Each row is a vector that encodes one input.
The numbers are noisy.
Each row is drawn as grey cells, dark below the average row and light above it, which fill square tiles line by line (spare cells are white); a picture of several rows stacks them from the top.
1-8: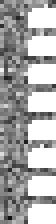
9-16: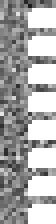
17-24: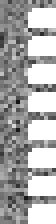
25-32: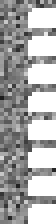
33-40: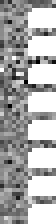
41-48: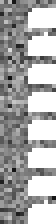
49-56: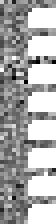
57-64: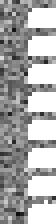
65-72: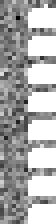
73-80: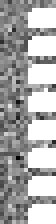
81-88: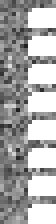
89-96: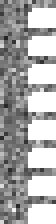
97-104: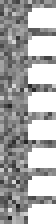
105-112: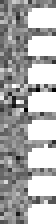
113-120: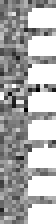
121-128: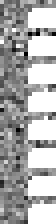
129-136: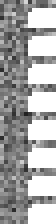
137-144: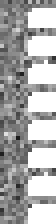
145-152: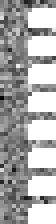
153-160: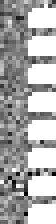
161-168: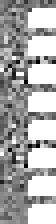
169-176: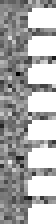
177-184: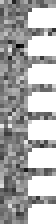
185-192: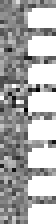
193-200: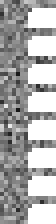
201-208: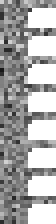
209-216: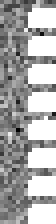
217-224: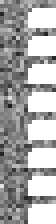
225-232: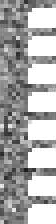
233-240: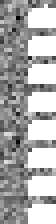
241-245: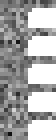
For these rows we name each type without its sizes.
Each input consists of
a list of items, each either a point on a circle, or a point on a line.
